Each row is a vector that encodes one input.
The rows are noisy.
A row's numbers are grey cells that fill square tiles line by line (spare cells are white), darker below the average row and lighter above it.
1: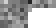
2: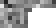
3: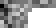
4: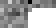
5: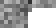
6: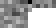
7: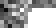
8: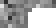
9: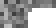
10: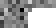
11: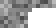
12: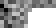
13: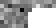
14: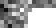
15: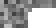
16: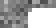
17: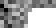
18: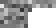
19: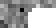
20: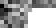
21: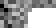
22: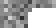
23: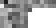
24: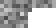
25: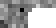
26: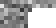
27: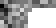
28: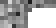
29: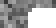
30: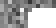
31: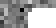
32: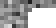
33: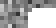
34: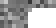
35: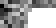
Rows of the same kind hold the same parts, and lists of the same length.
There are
2 kinds of row.
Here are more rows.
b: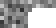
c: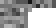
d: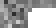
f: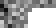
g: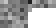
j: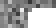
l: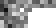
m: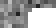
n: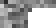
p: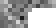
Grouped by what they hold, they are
b, c, d, g, j, m, n, p
f, l

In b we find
a point on each of two 3-point lines and three true/false values.
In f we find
a point on each of two 3-point lines.
